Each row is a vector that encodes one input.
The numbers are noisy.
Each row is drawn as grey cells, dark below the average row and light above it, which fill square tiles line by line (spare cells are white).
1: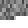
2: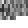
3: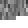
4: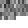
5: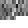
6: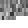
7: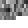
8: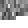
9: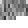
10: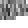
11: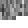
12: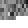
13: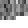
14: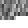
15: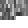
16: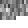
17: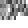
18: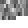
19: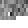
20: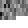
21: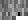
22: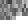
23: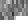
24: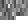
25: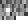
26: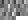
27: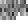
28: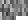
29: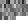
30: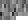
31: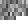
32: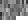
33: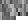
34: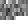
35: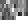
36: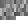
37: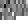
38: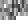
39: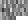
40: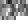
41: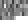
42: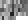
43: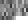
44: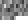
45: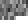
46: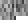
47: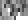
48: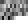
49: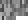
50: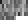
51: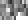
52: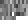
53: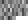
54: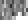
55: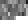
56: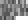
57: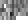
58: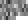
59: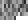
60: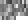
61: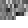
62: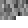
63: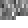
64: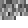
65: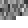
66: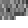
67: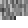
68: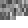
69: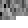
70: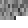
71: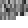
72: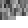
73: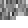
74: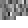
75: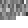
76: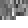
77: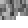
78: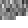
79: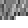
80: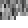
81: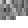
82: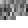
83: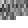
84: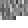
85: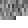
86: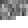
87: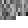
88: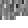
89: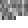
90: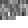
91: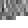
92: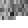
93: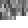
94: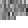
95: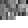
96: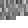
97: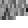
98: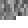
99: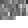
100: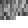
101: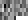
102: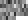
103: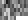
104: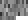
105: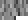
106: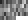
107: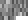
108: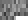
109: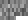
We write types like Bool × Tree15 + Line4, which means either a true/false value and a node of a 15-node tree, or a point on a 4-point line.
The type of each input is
Bool × Line7 × (Tree10 + Unit).
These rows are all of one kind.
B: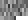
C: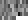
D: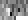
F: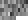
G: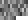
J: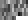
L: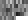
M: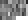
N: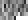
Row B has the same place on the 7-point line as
G and N.
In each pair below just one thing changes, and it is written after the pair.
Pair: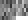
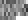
the place on the 7-point line
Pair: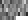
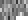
the node of the tree
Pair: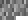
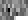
the node of the tree
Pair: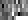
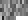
the place on the 7-point line
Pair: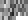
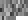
the node of the tree
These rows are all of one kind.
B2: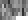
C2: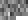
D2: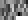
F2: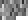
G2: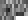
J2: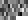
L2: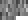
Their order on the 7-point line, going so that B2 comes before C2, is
G2, F2, B2, L2, D2, J2, C2.
